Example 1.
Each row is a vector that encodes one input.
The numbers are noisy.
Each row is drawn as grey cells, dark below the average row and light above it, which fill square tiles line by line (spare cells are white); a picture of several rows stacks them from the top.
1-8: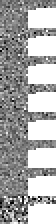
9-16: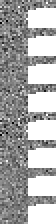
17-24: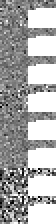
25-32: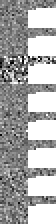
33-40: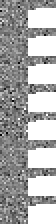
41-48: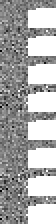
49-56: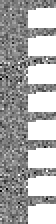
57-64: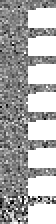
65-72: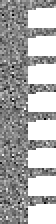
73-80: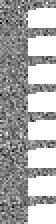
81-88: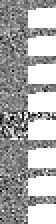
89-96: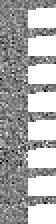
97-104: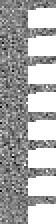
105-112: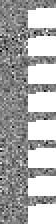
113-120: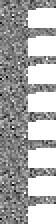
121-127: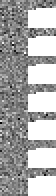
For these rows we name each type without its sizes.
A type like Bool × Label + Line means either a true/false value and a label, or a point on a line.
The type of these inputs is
List(Line).
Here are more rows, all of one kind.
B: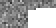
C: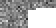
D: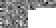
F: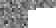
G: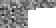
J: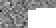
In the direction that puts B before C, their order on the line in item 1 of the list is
G, F, J, B, C, D.
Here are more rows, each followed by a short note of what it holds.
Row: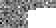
a list of one item
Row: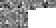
a list of two items
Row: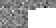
a list of two items
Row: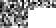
the empty list
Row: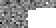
a list of one item
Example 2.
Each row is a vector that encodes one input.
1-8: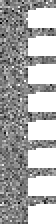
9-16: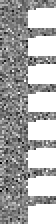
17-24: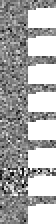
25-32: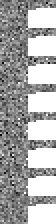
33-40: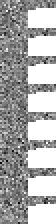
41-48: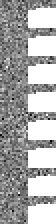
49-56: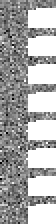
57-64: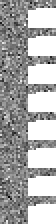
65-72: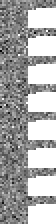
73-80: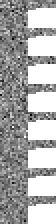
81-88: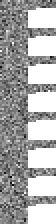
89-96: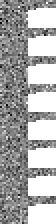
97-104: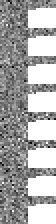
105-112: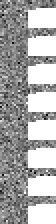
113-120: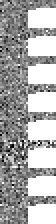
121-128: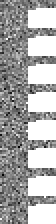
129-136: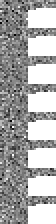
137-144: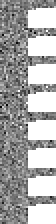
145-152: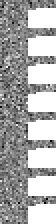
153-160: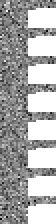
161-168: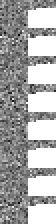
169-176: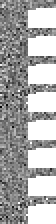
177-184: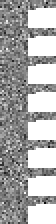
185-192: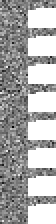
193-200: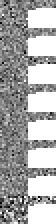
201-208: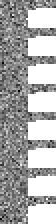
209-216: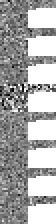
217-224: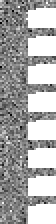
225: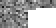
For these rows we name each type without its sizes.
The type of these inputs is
List(Circle).
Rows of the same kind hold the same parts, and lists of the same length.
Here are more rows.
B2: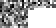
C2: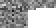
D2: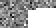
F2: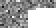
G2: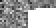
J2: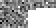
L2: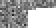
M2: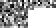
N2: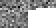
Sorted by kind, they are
B2, M2
C2, F2
D2, J2
G2, L2, N2

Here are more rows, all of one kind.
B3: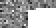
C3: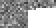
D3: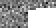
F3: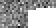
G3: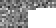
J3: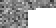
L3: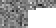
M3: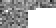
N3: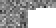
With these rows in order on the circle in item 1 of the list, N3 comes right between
C3 and F3.
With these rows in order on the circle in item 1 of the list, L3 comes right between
C3 and M3.
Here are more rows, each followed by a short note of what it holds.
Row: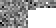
a list of one item
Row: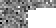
a list of one item
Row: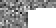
a list of two items
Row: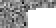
a list of three items
